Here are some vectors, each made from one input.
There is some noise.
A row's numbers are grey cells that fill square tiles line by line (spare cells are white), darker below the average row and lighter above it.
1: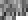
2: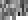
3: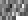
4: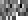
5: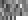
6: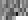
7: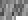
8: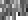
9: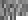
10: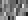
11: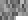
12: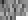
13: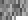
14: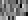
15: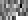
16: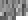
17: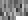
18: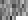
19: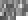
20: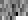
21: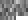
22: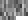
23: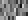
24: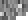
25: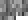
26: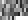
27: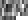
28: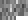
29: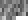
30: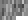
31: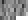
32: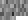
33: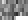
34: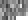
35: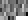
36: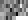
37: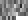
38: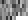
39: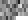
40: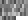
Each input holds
a point on a 4-point line, together with either a fixed value, or three true/false values.
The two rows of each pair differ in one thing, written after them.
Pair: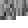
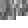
one of the three true/false values
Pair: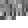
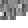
the place on the 4-point line
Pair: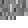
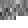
the place on the 4-point line
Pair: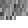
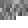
the place on the 4-point line
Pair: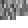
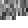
one of the three true/false values
